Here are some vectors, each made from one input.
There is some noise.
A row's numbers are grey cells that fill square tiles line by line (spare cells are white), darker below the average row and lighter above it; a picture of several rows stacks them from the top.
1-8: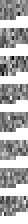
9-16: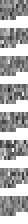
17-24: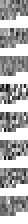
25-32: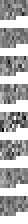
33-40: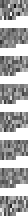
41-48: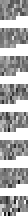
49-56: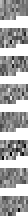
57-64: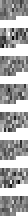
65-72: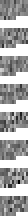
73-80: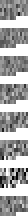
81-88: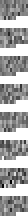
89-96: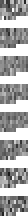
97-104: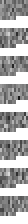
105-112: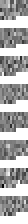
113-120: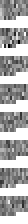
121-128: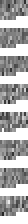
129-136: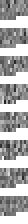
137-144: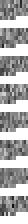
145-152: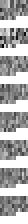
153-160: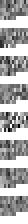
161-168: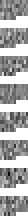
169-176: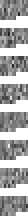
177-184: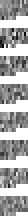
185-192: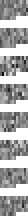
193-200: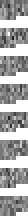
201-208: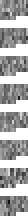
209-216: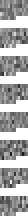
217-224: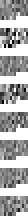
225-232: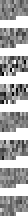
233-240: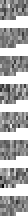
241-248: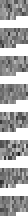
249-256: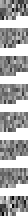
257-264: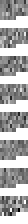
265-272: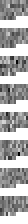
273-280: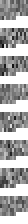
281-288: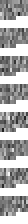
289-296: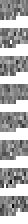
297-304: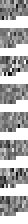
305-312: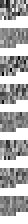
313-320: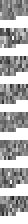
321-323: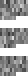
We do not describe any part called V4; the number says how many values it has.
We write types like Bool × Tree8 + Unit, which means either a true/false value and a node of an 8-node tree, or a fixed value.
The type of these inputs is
(Bool × Bool × Bool × Bool + Line7) × Line7 × List2(V4).
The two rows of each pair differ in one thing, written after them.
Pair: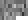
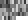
the value of V4 in item 2 of the list
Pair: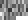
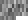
one of the four true/false values
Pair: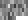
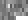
one of the four true/false values
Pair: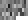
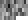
the value of V4 in item 2 of the list
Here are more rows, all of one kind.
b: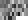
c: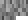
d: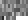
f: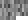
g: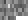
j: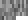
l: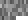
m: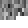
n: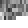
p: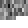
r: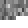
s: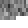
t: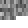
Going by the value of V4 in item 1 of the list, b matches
c, f, m and p.
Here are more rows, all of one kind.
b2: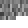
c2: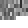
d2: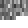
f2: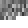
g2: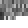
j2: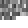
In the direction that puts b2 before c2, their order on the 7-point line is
g2, f2, b2, j2, d2, c2.
